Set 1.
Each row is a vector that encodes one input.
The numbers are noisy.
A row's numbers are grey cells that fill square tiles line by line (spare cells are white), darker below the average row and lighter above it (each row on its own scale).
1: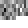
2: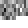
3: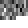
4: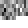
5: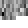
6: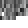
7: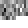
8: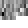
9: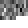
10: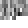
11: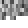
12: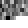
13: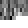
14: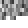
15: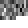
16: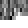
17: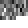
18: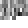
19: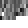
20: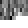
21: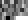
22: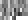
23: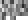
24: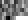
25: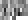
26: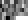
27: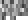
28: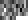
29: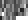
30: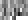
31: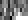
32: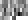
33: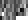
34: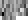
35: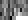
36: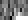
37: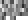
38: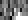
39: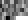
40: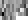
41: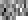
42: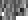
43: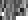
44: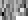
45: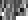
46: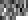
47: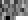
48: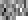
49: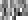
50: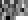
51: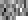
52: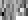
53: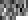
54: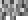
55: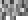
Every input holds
three true/false values.
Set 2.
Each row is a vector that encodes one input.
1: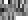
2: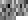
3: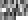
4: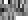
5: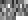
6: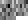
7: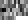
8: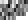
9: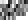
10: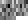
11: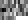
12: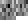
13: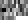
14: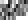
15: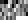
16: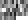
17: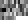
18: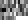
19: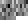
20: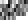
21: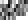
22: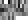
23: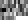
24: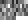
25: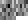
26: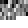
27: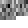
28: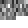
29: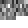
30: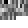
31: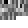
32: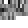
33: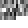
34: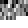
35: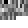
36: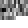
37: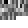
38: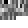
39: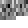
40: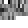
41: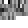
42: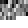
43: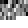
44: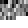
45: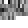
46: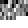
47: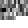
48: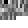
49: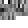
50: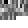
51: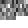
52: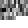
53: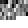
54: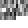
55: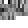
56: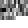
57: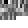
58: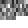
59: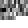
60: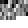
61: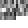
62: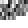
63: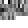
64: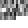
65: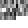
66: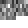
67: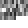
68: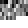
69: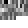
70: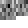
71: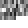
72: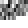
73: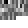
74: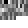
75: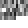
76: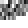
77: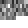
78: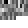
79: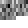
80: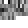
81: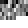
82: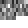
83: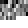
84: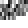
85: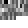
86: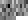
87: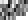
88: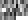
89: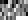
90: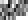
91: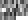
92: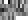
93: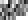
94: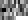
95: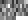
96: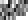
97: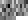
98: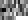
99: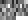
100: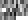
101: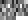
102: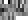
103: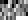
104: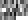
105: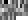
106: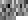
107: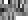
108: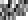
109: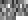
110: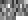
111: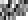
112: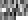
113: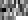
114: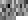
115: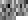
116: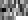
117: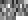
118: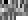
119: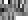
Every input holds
three true/false values.
